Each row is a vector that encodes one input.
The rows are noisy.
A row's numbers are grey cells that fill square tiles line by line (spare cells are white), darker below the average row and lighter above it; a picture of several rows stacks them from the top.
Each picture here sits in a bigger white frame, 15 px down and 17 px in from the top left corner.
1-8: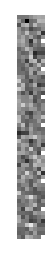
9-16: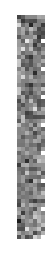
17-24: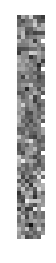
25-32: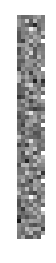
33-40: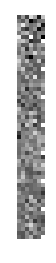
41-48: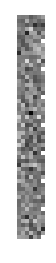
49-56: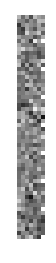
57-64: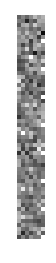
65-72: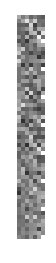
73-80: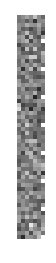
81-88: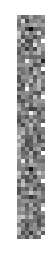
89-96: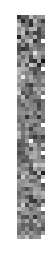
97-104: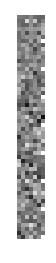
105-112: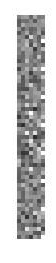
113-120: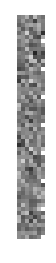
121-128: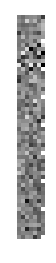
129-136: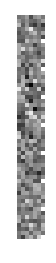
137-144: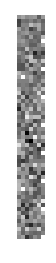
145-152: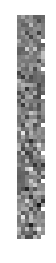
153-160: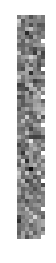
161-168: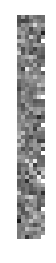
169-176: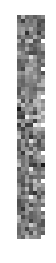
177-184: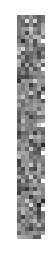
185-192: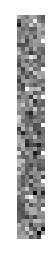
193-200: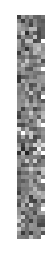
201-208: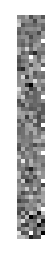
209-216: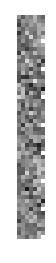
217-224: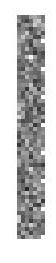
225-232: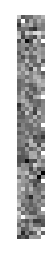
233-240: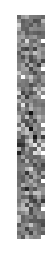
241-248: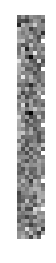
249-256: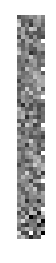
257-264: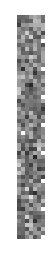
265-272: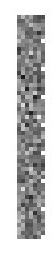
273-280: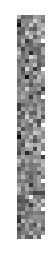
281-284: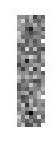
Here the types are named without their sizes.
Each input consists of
a list of points on a line.
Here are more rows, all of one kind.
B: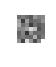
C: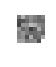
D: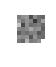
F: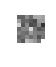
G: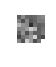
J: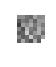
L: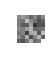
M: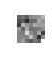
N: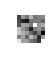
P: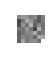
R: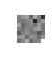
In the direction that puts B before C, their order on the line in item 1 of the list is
F, G, B, L, D, R, P, C, J, N, M.
